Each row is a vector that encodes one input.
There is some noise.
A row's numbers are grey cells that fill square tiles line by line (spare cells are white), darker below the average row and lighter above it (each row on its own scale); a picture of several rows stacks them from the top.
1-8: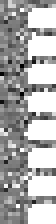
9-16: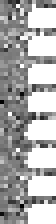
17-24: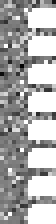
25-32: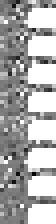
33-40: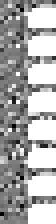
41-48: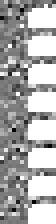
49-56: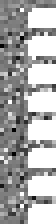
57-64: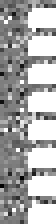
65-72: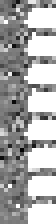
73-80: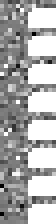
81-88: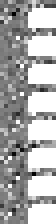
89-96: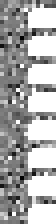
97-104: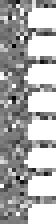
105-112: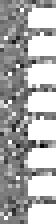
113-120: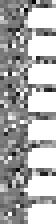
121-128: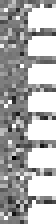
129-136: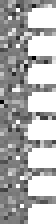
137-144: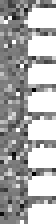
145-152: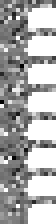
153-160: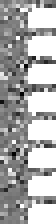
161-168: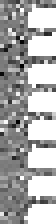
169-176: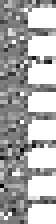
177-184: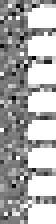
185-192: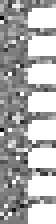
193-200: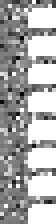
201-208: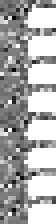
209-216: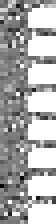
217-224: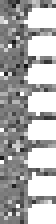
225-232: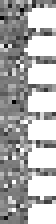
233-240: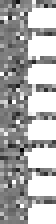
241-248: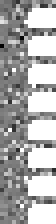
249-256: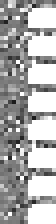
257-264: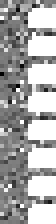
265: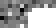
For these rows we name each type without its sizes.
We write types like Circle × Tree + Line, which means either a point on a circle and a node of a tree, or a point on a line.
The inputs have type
List(Line) + Tree.
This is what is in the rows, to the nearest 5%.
About 10% of them hold a node of a tree. The rest are lists of points on a line.
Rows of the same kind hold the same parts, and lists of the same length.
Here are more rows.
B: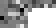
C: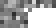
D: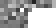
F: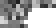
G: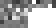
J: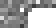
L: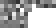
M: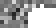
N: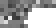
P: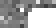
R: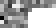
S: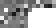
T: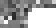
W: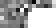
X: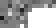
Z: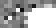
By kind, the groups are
B, X
C, J, P
D, M, N, S, T, W, Z
F, G, L
R

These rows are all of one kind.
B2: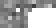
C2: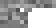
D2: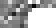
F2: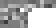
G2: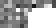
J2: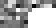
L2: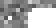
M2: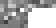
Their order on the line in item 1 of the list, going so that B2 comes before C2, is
G2, B2, J2, L2, D2, F2, C2, M2.
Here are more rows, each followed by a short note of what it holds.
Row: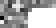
the empty list
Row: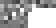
a list of one item
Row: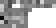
the empty list
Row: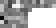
the empty list
